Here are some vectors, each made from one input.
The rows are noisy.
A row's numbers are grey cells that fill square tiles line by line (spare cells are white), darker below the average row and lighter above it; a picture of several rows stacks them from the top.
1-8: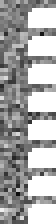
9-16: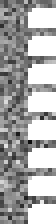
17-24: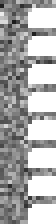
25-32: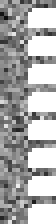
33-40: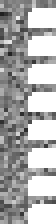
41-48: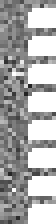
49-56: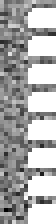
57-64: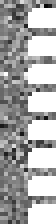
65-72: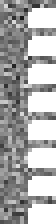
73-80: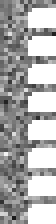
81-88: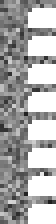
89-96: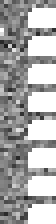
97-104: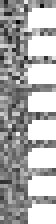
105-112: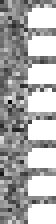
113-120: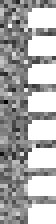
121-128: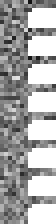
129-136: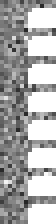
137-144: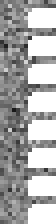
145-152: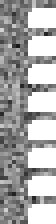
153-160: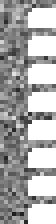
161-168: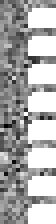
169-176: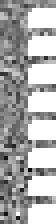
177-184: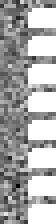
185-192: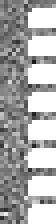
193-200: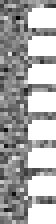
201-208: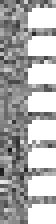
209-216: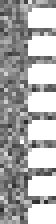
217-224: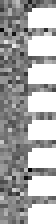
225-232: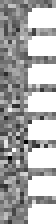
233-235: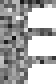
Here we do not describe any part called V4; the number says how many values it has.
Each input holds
a point on a 20-point circle, together with either a point on a 10-point circle, or a value of V4.
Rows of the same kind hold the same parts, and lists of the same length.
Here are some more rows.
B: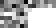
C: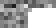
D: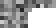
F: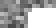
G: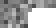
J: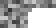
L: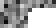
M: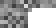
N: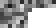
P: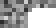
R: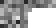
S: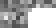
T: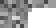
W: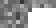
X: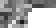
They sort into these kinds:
B, C, D, G, L, M, R, T, X
F, J, N, P, S, W

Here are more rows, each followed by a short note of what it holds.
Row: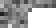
a point on a 10-point circle and a point on a 20-point circle
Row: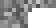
a point on a 10-point circle and a point on a 20-point circle
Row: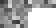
a point on a 10-point circle and a point on a 20-point circle
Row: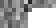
a point on a 20-point circle and a value of V4
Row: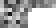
a point on a 10-point circle and a point on a 20-point circle
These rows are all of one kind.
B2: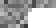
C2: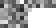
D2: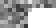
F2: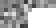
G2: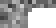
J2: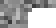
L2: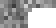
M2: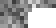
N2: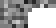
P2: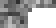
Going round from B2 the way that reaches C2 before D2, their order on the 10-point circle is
B2, L2, C2, N2, P2, J2, M2, D2, G2, F2.
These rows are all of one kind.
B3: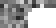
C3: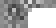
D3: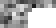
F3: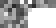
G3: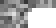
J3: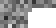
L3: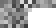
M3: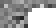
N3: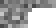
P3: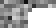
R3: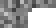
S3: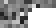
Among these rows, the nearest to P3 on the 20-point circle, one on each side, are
J3 and N3.
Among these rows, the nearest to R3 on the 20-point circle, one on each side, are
B3 and F3.
